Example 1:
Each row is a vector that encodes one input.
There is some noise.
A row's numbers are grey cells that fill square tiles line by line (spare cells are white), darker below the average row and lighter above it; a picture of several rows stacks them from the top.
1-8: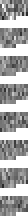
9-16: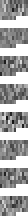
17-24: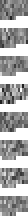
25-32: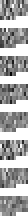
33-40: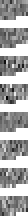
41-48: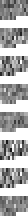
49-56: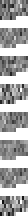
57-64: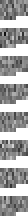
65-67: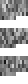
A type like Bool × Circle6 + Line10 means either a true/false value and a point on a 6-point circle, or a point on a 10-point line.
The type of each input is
Tree8 + Unit.
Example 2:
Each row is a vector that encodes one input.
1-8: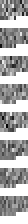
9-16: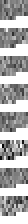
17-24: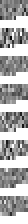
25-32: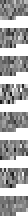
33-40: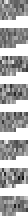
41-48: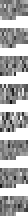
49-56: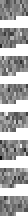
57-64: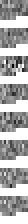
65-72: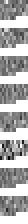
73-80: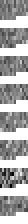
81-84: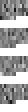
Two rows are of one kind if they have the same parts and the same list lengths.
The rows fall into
2 kinds.
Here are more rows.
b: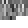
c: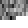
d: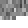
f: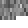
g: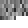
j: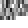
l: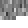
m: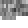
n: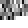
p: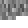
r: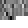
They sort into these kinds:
b, c, d, f, g, l, m, p, r
j, n

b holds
a node of a 9-node tree.
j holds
a fixed value.
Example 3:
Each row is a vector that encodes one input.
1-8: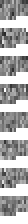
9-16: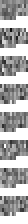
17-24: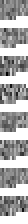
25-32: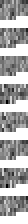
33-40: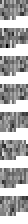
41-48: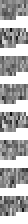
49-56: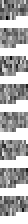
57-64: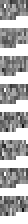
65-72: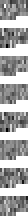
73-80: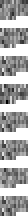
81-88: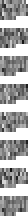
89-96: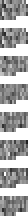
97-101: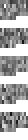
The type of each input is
Tree13.
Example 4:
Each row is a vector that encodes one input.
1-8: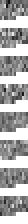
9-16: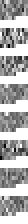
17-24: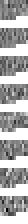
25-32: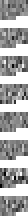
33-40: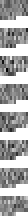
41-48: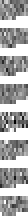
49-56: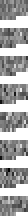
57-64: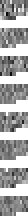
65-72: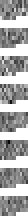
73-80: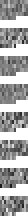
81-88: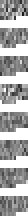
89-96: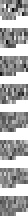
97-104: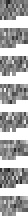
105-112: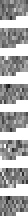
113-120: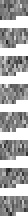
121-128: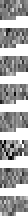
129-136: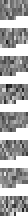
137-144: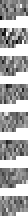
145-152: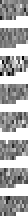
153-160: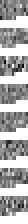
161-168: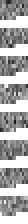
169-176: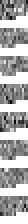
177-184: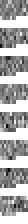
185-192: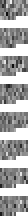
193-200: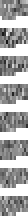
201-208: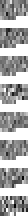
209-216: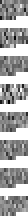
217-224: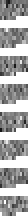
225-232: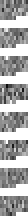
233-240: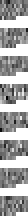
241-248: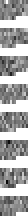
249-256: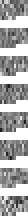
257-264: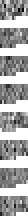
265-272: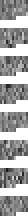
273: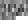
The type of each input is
Tree9 + Unit.
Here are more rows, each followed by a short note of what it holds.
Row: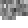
a node of a 9-node tree
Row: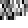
a fixed value
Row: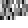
a fixed value
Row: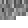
a node of a 9-node tree
